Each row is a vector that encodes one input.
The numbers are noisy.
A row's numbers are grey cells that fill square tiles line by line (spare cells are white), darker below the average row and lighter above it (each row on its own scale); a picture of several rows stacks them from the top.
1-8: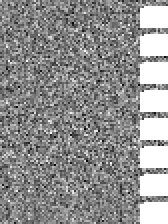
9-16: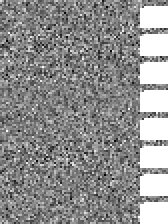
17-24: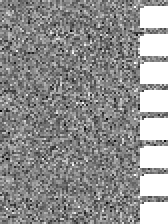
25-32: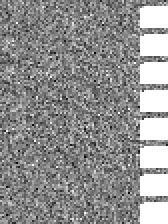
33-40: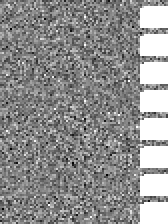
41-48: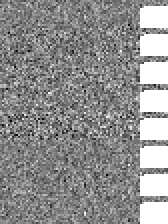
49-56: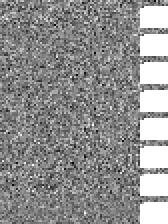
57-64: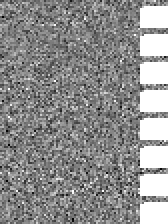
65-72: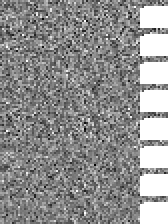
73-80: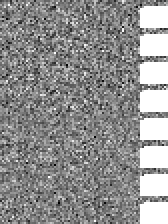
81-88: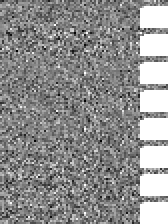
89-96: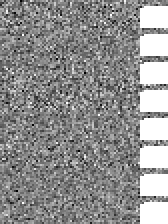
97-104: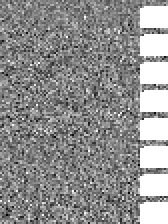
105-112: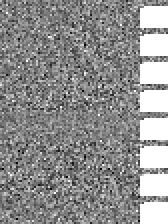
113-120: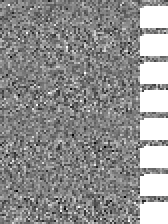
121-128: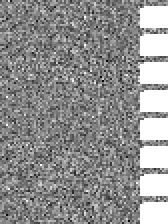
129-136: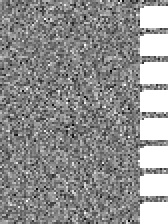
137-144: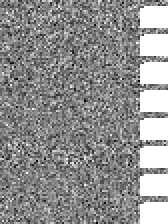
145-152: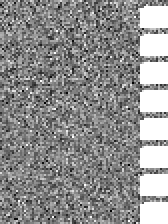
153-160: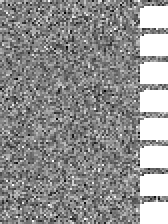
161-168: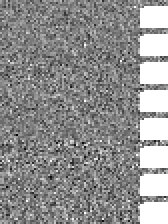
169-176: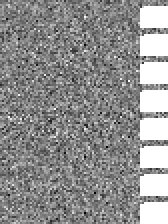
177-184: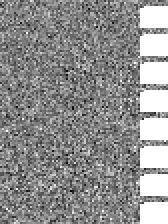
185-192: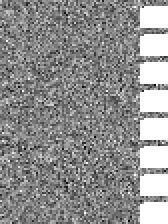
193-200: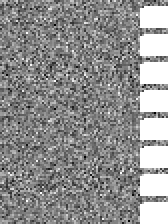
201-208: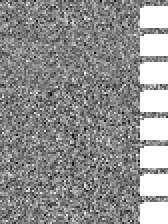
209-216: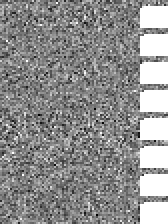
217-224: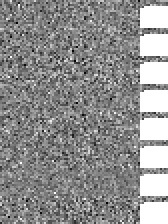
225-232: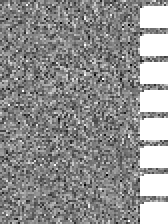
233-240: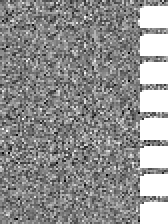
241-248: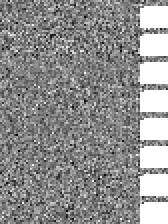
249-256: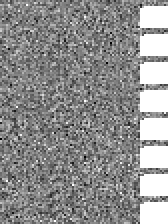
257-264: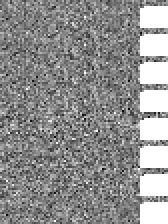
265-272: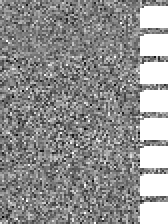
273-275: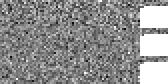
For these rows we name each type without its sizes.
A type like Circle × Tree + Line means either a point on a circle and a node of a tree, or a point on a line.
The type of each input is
Bool × Bool × Bool + Label × Label + Unit.
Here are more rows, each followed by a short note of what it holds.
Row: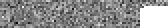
three true/false values
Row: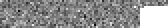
three true/false values
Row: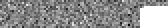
two labels
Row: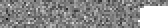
two labels
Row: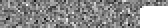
two labels
